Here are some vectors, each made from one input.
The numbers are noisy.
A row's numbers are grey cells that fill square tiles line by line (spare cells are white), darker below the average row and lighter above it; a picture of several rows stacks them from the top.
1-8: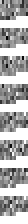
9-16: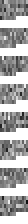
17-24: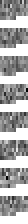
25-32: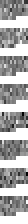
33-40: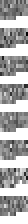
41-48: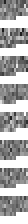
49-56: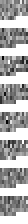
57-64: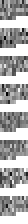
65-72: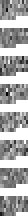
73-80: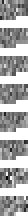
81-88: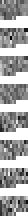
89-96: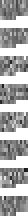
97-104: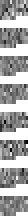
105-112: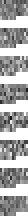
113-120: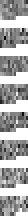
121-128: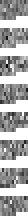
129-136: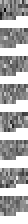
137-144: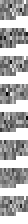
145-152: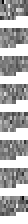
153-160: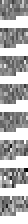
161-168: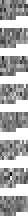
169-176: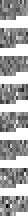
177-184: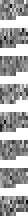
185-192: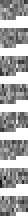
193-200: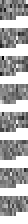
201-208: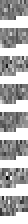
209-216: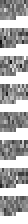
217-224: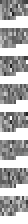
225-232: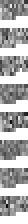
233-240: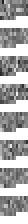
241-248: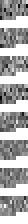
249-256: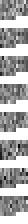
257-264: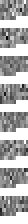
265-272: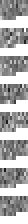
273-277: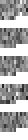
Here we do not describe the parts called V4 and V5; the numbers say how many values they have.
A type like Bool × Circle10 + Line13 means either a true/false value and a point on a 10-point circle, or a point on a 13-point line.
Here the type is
Line6 × (Line6 + V4) + Tree9 + V5.
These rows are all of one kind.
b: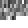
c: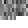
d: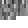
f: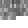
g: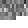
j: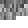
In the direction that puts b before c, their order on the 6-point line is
g, b, j, d, c, f.
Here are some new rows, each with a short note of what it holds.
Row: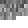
a point on a 6-point line and a value of V4
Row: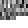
a node of a 9-node tree
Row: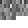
a point on each of two 6-point lines
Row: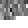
a point on each of two 6-point lines
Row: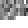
a value of V5
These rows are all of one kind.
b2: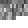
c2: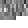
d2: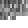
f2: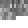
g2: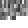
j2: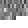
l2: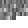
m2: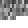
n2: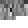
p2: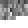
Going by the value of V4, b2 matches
d2, f2, m2 and p2.
